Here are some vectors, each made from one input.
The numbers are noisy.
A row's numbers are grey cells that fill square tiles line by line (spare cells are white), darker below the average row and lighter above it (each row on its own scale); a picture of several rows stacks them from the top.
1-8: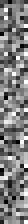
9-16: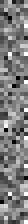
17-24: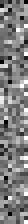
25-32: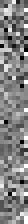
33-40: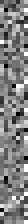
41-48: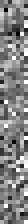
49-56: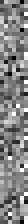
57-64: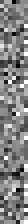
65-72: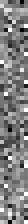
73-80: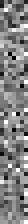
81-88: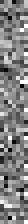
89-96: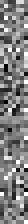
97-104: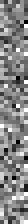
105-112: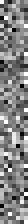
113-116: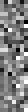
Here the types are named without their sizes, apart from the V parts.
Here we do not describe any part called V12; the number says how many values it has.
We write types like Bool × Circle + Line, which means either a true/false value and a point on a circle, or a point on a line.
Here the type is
(Bool × Circle + Unit) × V12.
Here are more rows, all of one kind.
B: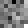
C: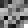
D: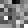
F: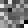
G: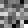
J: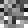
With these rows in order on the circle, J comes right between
D and F.
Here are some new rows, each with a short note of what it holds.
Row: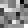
a value of V12
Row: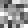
a point on a circle, a true/false value and a value of V12
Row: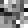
a value of V12
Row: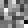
a point on a circle, a true/false value and a value of V12
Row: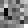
a value of V12
